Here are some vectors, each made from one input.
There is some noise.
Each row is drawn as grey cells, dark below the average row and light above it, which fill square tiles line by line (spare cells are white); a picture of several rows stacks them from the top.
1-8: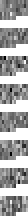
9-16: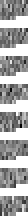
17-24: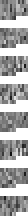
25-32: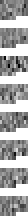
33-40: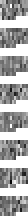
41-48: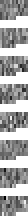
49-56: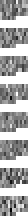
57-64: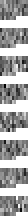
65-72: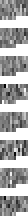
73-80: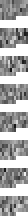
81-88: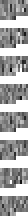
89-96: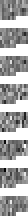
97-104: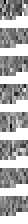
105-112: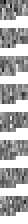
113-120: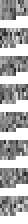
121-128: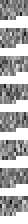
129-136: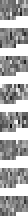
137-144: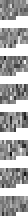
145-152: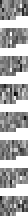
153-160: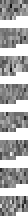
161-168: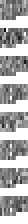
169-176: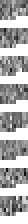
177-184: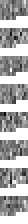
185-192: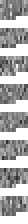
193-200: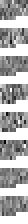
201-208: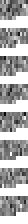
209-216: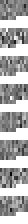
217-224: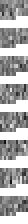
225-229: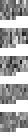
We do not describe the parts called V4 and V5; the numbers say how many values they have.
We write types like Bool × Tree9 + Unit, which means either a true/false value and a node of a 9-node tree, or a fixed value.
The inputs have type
Bool × (Line11 + V5) + V4.
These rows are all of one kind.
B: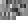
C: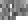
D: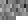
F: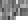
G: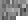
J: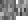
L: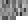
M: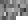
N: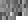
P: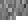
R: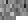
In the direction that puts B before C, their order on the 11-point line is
B, C, R, D, N, G, L, M, P, J, F.
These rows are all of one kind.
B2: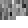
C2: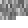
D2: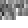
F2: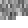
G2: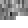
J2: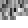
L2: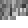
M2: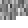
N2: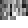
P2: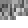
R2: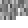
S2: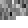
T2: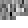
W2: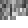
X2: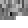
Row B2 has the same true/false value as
L2, N2, S2 and W2.
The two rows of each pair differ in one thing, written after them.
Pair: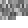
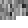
the true/false value
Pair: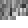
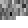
the value of V5
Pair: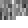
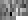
the value of V5
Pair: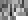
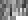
the true/false value
